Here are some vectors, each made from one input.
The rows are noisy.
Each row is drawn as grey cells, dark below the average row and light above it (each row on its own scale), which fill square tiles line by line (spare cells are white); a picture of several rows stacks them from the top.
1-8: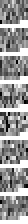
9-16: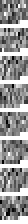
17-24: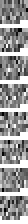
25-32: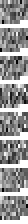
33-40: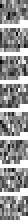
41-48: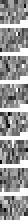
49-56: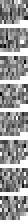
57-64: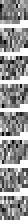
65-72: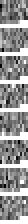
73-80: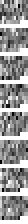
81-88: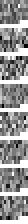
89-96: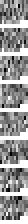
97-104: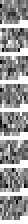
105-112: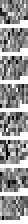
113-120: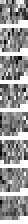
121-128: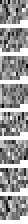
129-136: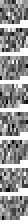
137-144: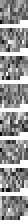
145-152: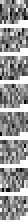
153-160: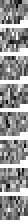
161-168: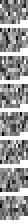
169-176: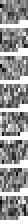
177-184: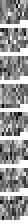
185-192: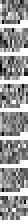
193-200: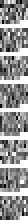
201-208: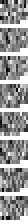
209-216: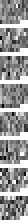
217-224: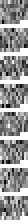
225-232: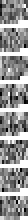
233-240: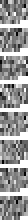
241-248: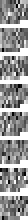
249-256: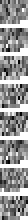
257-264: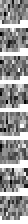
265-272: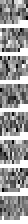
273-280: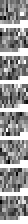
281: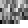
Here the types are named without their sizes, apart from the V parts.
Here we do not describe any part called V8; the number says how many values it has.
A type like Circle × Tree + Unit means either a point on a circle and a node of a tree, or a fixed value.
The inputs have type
Bool × Bool × Bool × Bool × List(V8) + List(Circle).
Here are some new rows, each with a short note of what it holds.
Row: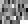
four true/false values, together with a list of two items
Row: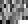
four true/false values, together with a list of one item
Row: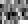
four true/false values, together with a list of two items
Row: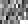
four true/false values, together with a list of two items
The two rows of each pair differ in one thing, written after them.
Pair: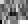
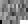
one of the four true/false values
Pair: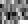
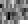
the value of V8 in item 2 of the list
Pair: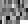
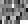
the value of V8 in item 2 of the list
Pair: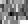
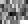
the value of V8 in item 1 of the list
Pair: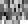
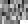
one of the four true/false values
